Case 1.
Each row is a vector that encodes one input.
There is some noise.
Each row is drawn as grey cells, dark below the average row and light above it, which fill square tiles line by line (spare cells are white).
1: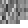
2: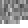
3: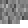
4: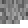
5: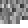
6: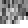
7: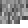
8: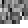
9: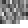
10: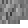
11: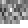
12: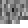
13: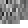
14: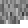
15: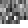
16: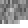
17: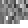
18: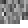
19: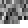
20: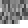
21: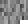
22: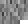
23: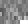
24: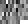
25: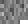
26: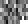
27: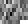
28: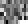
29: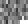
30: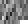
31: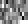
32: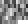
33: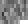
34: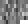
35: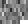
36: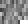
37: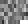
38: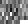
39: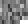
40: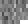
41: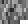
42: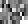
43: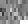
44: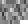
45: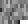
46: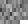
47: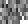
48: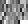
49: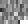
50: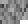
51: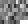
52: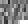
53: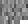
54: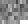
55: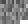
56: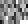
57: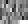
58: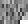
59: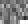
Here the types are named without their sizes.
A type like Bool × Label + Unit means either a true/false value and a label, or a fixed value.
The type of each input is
Tree.
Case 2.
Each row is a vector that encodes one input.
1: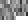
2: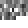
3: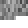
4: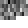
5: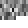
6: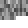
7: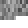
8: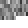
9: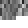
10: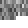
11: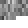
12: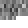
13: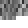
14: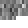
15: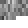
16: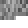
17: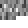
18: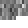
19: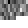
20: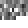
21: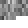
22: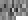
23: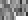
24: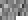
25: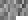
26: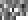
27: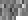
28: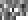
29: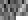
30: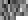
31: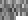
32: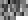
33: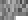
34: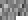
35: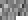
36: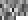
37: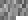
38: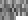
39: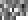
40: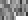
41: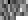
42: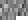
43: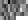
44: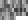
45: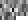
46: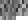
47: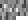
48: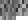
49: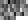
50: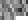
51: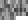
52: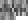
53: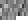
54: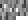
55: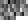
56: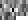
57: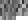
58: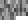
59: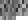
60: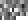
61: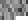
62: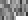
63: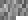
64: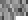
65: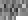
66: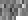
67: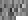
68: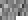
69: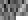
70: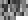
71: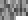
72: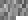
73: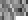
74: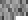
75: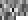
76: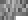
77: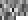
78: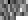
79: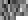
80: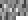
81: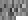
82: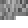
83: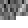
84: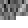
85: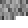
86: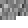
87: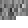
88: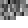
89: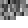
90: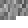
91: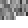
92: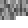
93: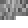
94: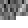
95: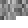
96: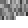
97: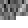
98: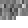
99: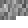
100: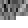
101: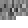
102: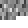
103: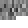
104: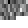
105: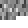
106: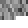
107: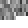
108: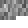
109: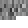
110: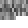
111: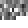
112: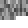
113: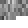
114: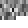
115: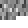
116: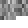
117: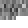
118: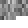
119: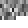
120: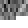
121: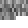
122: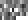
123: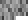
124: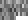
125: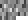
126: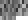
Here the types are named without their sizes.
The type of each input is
Line.
